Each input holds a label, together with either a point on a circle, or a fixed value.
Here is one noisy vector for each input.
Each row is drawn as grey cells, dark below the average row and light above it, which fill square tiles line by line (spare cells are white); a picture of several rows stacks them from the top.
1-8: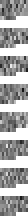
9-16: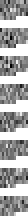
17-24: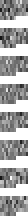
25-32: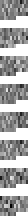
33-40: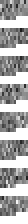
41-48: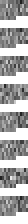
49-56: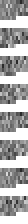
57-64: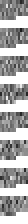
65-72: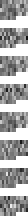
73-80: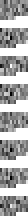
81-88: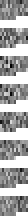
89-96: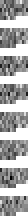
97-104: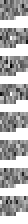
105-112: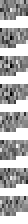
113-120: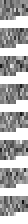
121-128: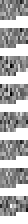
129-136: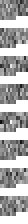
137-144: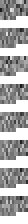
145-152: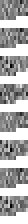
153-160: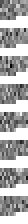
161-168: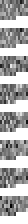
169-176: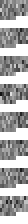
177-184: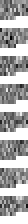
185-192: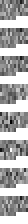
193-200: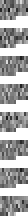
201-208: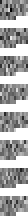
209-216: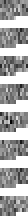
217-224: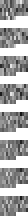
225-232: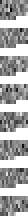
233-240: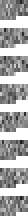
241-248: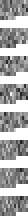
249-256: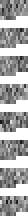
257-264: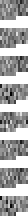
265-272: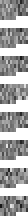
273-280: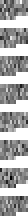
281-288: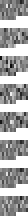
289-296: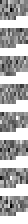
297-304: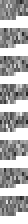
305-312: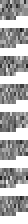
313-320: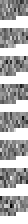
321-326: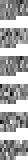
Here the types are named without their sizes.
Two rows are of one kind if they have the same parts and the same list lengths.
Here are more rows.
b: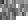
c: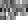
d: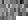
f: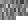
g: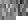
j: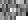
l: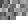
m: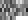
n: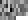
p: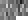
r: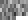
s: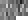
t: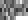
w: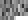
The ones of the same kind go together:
b, c, j, l, m, n, r, t, w
d, f, g, p, s

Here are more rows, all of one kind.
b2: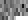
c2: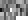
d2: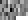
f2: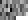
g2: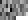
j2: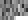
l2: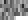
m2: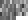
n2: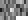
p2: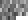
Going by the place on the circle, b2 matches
j2 and l2.
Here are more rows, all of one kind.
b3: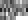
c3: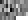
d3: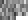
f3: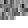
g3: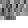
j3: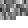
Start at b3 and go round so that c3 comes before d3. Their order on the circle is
b3, j3, g3, c3, d3, f3.
